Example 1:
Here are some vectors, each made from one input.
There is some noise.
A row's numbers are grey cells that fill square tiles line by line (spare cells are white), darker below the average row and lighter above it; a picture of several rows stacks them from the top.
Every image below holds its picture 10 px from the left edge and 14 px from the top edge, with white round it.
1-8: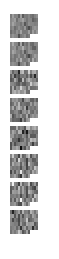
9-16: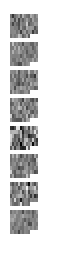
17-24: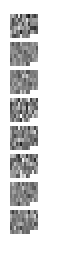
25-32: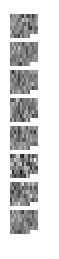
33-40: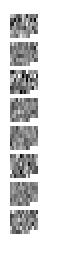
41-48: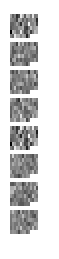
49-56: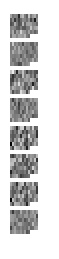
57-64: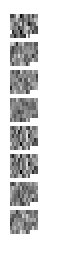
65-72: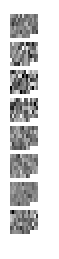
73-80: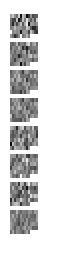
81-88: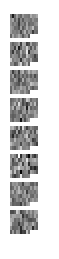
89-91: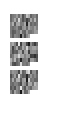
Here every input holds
a point on a 6-point line and a true/false value.
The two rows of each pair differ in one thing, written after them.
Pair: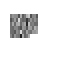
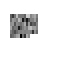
the true/false value
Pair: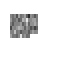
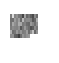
the place on the 6-point line
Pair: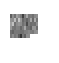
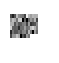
the true/false value
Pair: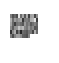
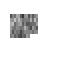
the place on the 6-point line
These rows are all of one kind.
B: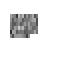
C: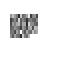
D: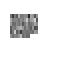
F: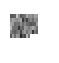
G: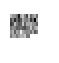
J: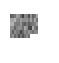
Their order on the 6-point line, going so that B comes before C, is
B, D, G, J, F, C.
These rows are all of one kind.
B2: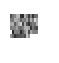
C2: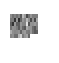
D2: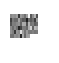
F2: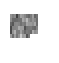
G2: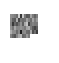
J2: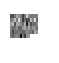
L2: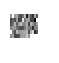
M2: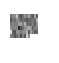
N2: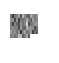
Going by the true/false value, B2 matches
F2 and J2.
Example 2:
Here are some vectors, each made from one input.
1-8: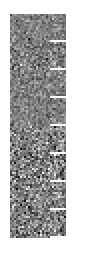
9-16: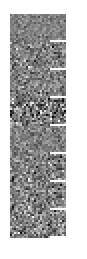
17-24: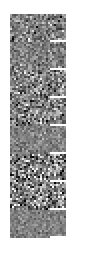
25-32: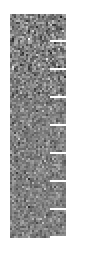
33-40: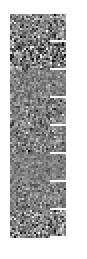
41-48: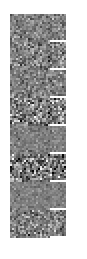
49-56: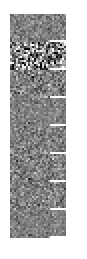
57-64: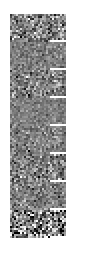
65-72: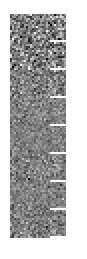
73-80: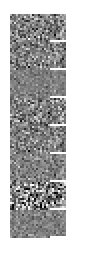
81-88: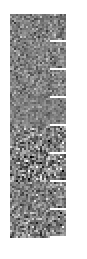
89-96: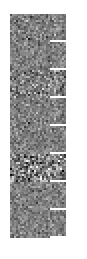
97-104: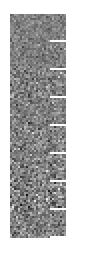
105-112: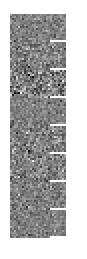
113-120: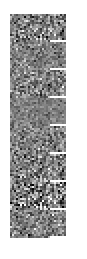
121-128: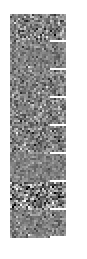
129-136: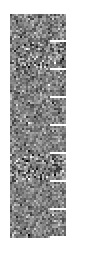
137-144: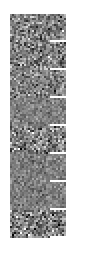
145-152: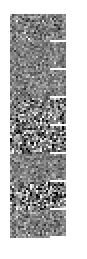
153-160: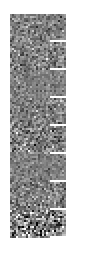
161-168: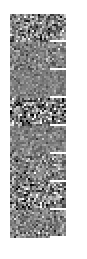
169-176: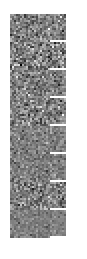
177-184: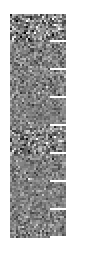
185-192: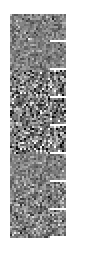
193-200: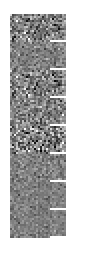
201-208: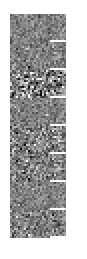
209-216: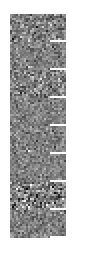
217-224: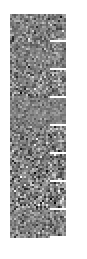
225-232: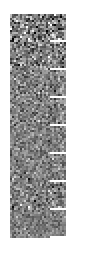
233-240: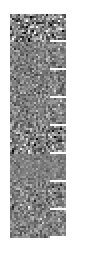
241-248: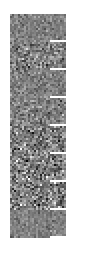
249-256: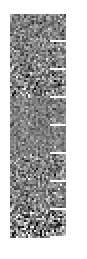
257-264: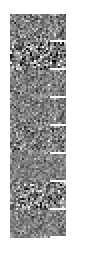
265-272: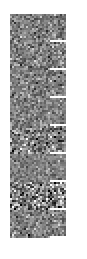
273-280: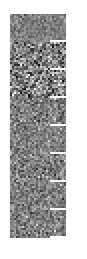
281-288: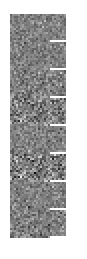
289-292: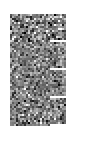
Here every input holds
a list of up to two points on an 8-point line.
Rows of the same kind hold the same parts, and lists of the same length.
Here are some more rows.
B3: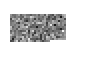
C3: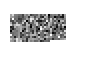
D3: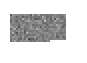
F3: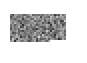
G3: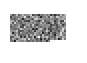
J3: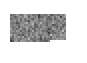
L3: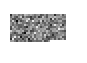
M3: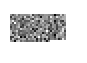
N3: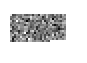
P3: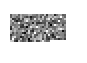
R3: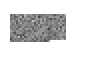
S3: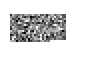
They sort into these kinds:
B3, D3, J3, L3, R3, S3
C3
F3, G3, M3, N3, P3

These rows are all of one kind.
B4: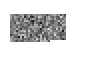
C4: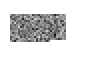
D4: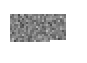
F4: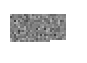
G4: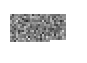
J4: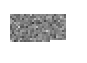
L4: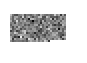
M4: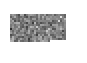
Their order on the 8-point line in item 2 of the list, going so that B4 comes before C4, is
B4, L4, D4, F4, M4, J4, G4, C4.
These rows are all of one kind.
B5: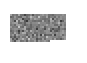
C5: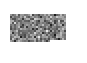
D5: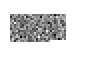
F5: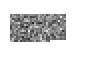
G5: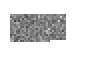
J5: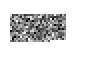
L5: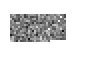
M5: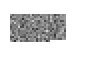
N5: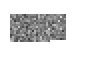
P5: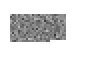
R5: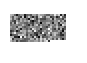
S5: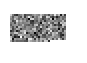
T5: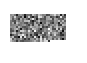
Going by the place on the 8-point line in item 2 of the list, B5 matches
J5, M5, N5 and T5.
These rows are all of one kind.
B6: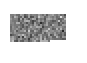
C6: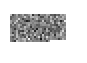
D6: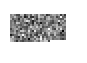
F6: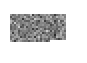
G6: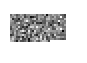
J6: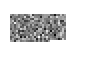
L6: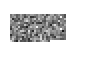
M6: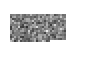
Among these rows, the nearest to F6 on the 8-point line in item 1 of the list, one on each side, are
G6 and L6.
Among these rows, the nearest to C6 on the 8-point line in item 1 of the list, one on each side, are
B6 and G6.
